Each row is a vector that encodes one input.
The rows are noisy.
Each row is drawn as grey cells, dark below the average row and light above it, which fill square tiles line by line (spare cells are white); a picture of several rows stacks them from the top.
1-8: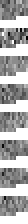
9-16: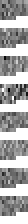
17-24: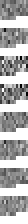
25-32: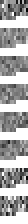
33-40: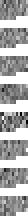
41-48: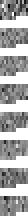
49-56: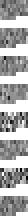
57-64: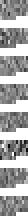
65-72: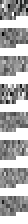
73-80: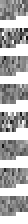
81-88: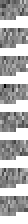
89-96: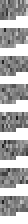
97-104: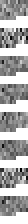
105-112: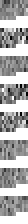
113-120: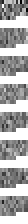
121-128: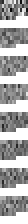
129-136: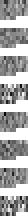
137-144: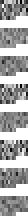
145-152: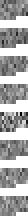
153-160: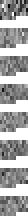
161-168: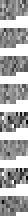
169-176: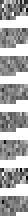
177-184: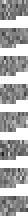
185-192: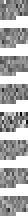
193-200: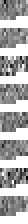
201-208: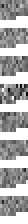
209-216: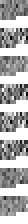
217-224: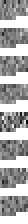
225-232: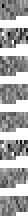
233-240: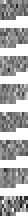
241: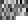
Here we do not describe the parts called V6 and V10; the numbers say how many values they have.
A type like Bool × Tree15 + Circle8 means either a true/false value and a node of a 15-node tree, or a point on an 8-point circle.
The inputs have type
Bool × Line8 × Line8 × V6 × V10 + Line7.
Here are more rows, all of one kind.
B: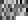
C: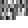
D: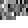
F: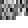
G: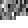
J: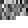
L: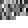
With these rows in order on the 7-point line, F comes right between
B and C.
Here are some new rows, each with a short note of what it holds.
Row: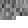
a point on each of two 8-point lines, a true/false value, a value of V6 and a value of V10
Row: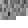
a point on each of two 8-point lines, a true/false value, a value of V6 and a value of V10
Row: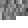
a point on each of two 8-point lines, a true/false value, a value of V6 and a value of V10
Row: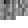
a point on each of two 8-point lines, a true/false value, a value of V6 and a value of V10
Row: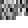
a point on a 7-point line
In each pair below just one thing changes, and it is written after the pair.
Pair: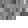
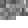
the value of V6
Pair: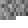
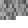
the true/false value
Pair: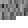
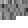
the value of V10
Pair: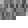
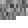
the place on one of the two 8-point lines
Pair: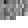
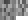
the value of V6
